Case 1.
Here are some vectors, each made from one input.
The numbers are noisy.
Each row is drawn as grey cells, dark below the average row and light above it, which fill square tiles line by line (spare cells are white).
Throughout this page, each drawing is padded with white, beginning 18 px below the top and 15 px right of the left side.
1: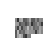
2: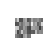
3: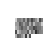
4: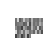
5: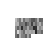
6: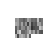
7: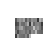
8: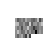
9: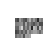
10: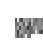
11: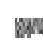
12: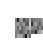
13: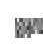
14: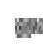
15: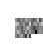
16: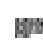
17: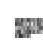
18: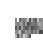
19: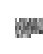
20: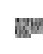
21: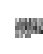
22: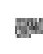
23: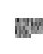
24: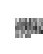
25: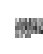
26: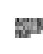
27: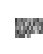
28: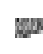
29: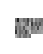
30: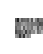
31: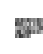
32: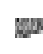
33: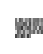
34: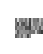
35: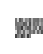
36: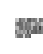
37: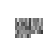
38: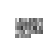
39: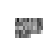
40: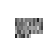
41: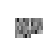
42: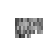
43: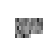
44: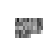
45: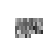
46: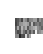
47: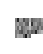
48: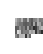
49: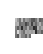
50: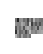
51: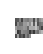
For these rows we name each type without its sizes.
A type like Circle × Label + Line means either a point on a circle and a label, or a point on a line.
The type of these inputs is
Circle × Circle.
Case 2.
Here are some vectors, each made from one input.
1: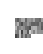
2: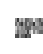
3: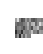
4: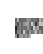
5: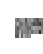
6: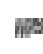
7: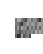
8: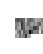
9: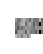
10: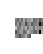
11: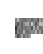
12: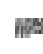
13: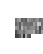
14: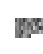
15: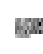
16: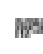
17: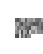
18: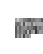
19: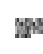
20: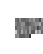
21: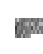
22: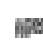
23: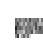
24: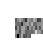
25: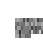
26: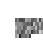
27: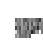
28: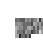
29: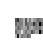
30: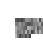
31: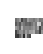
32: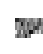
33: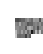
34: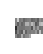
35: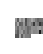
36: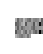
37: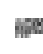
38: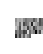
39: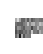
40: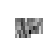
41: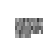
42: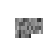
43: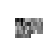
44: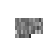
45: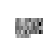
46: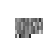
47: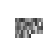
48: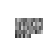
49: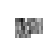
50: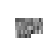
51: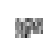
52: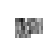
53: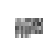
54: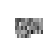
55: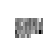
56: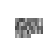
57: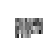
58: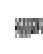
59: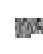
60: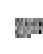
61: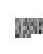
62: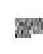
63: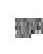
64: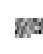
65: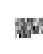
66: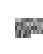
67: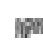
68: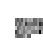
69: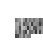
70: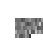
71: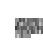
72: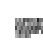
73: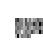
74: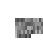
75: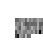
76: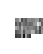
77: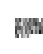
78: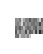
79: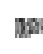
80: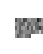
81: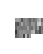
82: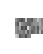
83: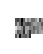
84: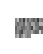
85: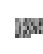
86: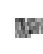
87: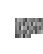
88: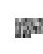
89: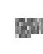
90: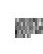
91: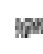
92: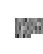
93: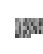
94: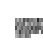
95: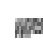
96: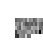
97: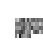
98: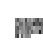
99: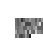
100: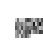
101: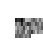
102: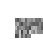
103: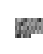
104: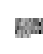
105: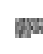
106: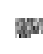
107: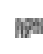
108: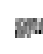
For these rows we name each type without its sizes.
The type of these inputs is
Bool × Line.
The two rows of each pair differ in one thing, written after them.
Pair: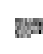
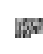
the place on the line
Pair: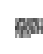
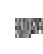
the true/false value
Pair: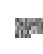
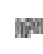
the true/false value
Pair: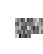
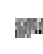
the place on the line
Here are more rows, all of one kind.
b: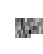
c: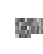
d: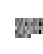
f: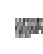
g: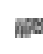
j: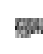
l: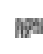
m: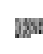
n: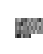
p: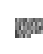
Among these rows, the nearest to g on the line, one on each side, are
d and l.
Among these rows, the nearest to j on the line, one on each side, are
c and f.
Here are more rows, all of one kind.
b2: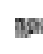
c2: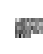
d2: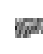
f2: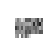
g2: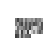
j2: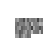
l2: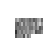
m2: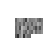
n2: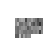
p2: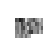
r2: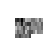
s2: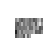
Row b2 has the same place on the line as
p2 and r2.
